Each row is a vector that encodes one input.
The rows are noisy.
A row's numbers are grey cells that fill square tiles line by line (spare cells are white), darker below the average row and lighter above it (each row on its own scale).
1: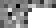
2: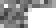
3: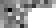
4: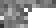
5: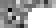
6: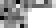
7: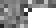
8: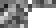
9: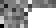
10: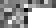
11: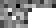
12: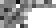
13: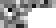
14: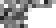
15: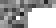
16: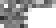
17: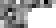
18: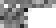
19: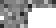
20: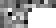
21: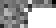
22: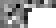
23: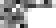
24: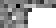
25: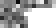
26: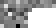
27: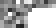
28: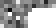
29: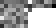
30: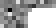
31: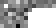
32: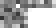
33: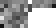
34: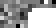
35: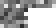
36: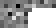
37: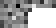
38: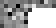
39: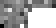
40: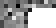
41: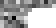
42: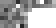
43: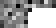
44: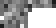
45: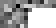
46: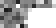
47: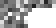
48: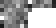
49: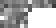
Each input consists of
a point on a 4-point line and a true/false value.
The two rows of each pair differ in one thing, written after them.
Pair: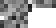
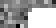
the true/false value
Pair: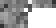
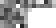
the place on the 4-point line
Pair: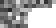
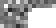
the true/false value
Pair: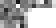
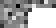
the place on the 4-point line
